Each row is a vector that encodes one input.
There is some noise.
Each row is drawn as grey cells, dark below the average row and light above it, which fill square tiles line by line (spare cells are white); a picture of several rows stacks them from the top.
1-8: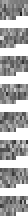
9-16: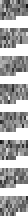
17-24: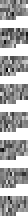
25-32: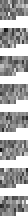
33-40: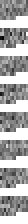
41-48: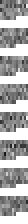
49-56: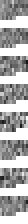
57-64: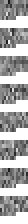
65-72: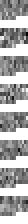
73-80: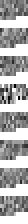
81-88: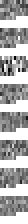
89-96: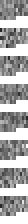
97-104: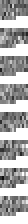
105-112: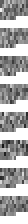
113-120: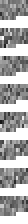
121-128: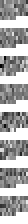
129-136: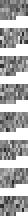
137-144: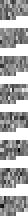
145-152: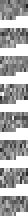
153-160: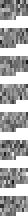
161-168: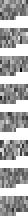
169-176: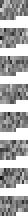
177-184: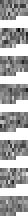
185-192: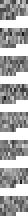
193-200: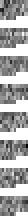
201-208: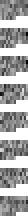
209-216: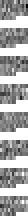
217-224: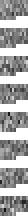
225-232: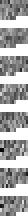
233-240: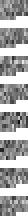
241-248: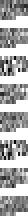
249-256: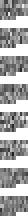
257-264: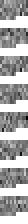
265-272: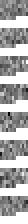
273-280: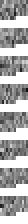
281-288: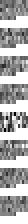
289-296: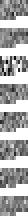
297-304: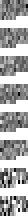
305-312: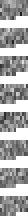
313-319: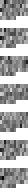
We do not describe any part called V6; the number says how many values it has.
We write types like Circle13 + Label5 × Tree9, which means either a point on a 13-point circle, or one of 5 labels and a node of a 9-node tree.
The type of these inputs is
List2(Bool × V6).
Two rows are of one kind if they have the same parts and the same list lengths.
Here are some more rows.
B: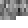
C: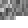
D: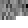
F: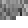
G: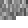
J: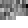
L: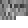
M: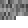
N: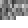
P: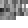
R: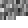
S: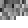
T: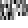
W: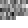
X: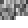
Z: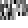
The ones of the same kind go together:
B, C, D, F, G, J, L, M, R, X
N, P, S, W
T, Z

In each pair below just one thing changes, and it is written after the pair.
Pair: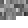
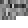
the true/false value in item 1 of the list
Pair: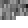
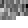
the value of V6 in item 2 of the list
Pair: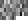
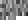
the true/false value in item 2 of the list
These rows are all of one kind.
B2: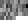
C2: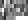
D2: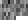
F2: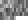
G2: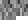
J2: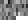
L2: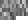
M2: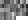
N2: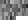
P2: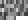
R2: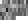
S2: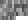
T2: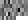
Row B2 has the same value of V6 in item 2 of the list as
F2 and M2.
